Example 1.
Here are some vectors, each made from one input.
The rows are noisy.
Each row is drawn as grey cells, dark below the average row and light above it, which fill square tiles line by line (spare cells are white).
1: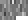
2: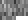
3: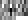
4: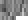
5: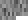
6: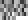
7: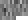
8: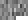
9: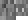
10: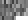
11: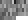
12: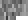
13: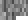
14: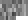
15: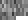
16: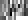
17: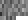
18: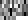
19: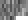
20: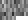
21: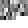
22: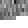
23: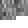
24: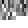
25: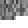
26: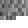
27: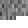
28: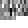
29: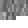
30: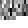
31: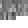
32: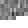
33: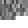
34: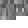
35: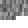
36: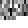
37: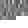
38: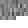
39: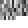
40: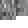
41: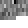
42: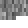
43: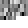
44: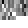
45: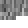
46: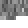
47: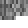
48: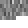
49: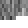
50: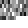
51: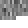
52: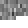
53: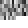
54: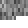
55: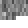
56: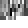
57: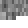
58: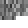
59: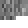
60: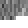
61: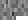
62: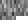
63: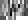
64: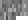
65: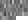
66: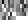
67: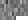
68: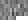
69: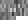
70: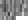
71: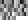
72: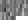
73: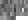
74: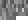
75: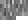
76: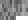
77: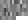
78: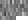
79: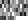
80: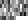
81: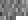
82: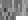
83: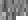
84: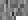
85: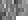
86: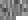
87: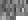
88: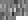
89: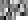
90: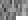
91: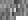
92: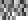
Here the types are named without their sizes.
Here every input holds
either a point on a circle, or a fixed value, or four true/false values.
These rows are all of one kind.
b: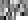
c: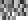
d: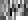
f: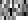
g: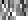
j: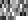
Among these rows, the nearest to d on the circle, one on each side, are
b and f.
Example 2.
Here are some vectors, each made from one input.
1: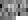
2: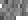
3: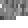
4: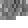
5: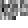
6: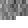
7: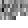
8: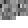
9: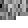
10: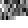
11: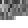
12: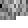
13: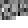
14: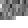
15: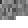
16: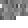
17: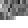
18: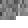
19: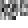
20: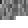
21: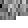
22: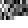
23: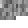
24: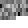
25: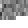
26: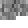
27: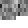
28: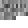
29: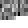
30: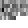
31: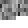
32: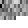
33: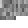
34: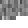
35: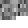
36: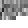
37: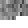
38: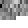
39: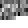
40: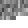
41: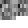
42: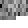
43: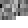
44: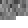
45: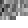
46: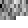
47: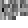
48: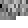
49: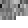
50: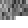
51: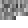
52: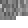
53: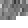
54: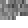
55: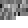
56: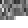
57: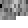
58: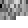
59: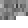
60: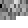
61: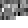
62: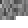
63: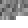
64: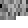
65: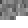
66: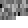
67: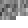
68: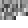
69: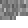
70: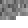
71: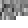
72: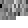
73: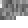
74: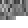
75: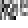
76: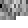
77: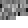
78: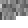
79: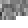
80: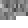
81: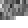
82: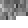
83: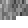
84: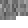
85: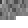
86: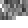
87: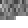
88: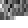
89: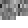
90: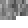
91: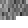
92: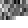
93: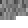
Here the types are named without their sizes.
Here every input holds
either a point on a line, or a node of a tree.
